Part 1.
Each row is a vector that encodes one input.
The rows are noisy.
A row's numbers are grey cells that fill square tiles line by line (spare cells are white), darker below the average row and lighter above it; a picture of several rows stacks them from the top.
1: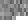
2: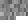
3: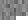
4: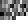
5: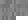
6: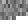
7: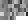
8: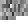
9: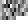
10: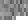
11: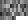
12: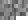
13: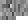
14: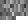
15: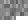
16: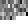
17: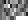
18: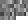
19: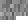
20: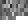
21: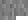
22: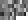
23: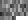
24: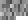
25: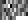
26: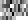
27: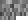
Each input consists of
a point on a 4-point line.
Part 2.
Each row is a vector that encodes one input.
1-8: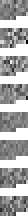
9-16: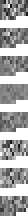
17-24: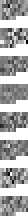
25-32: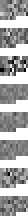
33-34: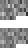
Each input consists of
a point on a 4-point line.
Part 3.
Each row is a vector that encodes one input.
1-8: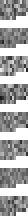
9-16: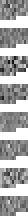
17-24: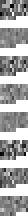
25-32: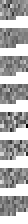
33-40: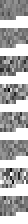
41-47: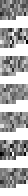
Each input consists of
a node of a 10-node tree.
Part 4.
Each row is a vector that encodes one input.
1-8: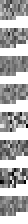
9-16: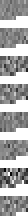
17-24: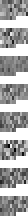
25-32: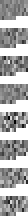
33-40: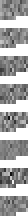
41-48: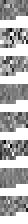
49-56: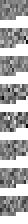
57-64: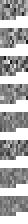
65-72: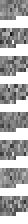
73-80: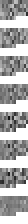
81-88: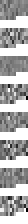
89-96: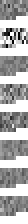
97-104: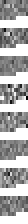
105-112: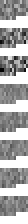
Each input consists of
a node of a 16-node tree.
